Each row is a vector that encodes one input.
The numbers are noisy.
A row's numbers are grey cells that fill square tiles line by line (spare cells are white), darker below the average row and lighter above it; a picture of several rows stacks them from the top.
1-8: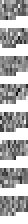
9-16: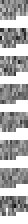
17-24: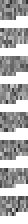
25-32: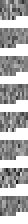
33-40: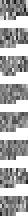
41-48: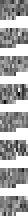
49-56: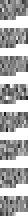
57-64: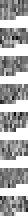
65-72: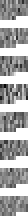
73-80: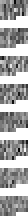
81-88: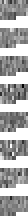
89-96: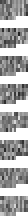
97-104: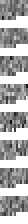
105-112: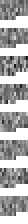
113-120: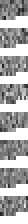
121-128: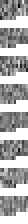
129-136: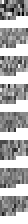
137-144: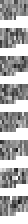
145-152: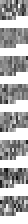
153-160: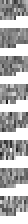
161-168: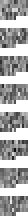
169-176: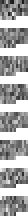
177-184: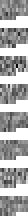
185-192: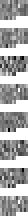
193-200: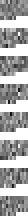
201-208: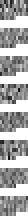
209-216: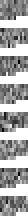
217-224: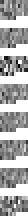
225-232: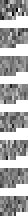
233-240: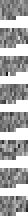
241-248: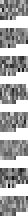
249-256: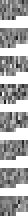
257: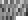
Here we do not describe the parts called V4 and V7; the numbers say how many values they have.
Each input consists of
a point on a 5-point line, two values of V4 and a value of V7, together with either one of 6 labels, or a point on a 9-point line.
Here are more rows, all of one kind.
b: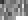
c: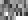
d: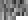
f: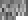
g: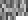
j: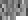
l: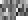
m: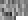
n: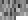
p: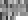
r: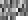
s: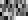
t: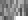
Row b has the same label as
d, f and s.
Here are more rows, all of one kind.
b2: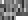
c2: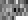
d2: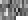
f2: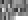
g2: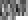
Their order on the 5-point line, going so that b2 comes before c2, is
b2, g2, c2, f2, d2.
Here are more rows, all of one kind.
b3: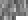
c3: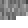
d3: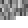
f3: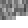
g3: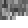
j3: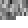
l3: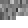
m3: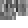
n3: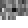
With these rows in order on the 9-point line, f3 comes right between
c3 and j3.
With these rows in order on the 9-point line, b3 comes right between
c3 and l3.
